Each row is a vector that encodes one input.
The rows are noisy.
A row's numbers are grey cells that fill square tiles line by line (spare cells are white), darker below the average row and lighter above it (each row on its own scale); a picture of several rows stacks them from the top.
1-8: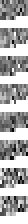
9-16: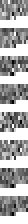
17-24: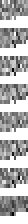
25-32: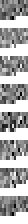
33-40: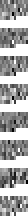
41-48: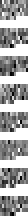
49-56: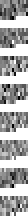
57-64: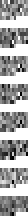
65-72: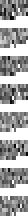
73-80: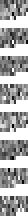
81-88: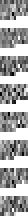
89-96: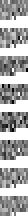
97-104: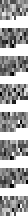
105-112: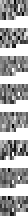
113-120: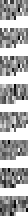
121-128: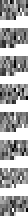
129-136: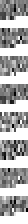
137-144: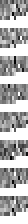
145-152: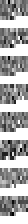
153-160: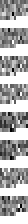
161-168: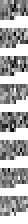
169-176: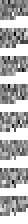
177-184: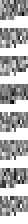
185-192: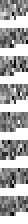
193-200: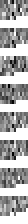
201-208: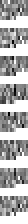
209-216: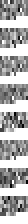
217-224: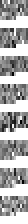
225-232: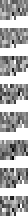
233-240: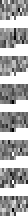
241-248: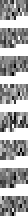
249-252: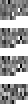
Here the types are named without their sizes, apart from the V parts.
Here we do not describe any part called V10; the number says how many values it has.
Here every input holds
either a fixed value, or three labels, or a true/false value and a value of V10.
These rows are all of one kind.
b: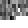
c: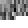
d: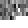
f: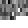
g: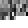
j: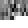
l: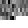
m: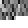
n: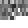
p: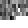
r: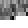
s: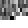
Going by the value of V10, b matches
d and p.
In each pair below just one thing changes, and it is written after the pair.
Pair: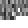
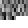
the true/false value
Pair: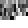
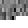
the true/false value
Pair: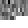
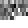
the value of V10
